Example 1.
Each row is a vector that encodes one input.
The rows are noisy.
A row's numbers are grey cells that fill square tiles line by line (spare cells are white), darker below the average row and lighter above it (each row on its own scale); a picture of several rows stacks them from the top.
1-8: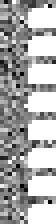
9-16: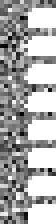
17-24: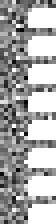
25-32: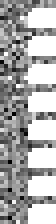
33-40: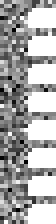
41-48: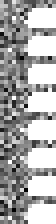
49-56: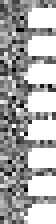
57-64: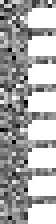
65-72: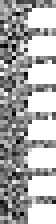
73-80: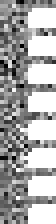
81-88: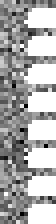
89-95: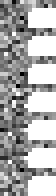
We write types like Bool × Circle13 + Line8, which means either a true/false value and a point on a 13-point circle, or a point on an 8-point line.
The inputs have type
Bool × Line5 × Line7.
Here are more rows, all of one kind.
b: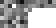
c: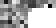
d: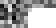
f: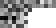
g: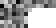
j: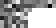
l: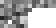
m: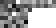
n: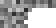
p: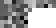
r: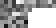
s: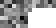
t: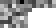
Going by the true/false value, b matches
c, n, s and t.
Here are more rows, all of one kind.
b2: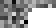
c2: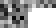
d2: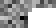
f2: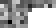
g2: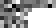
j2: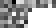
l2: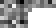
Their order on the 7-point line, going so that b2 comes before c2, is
g2, f2, j2, b2, l2, d2, c2.
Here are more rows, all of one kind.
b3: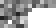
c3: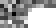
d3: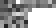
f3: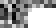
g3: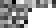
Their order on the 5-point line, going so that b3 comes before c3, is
b3, c3, f3, d3, g3.
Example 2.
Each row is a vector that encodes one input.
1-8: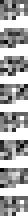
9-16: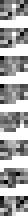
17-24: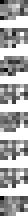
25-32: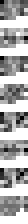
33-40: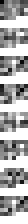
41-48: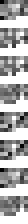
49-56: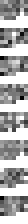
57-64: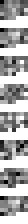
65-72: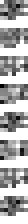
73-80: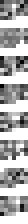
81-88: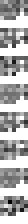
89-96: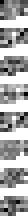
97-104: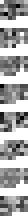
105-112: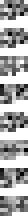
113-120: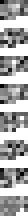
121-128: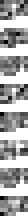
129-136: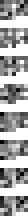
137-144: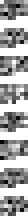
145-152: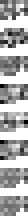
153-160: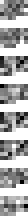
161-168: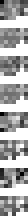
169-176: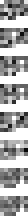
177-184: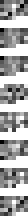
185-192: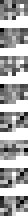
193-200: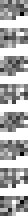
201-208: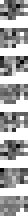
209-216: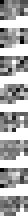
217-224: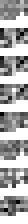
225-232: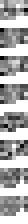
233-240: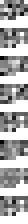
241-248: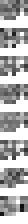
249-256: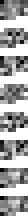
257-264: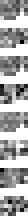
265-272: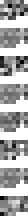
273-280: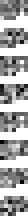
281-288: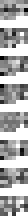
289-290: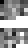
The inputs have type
Bool × Bool × Bool × Bool + Circle8 + Unit.
